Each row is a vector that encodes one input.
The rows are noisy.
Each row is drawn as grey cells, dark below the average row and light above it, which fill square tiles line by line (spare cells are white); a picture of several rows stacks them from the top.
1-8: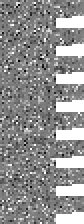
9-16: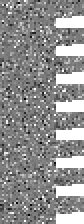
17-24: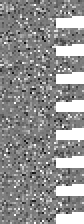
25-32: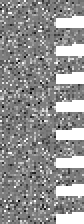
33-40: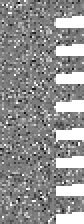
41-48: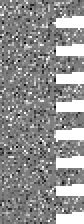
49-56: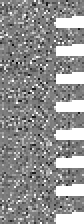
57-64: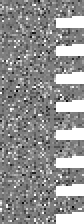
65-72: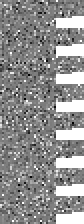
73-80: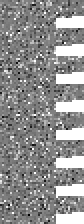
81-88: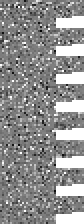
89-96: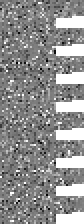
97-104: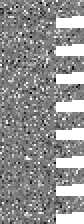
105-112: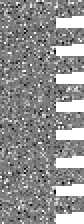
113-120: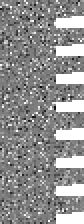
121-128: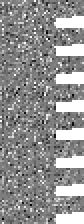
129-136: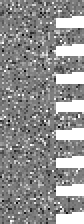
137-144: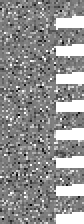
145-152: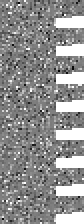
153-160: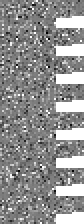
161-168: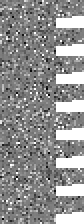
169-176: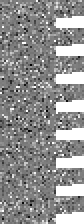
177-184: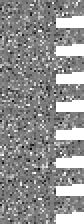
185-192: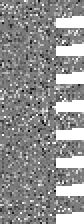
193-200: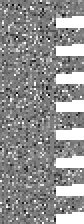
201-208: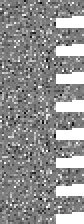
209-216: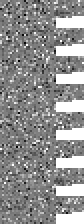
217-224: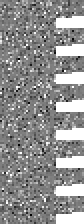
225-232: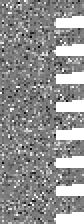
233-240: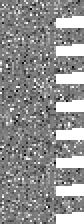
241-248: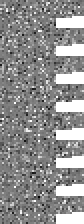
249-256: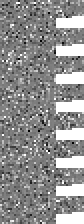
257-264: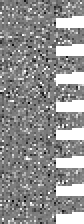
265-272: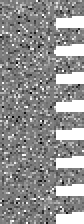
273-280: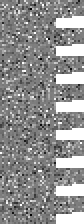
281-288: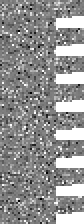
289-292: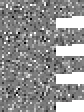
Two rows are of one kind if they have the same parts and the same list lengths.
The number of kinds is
2.
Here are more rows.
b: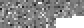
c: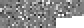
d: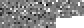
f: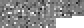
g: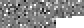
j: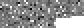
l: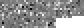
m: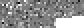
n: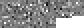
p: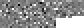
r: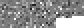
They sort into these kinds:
b, f, j, l, m, r
c, d, g, n, p

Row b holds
a node of a 15-node tree.
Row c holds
a node of a 15-node tree and four true/false values.
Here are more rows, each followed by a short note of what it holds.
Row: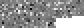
a node of a 15-node tree
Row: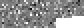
a node of a 15-node tree
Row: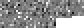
a node of a 15-node tree and four true/false values
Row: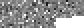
a node of a 15-node tree
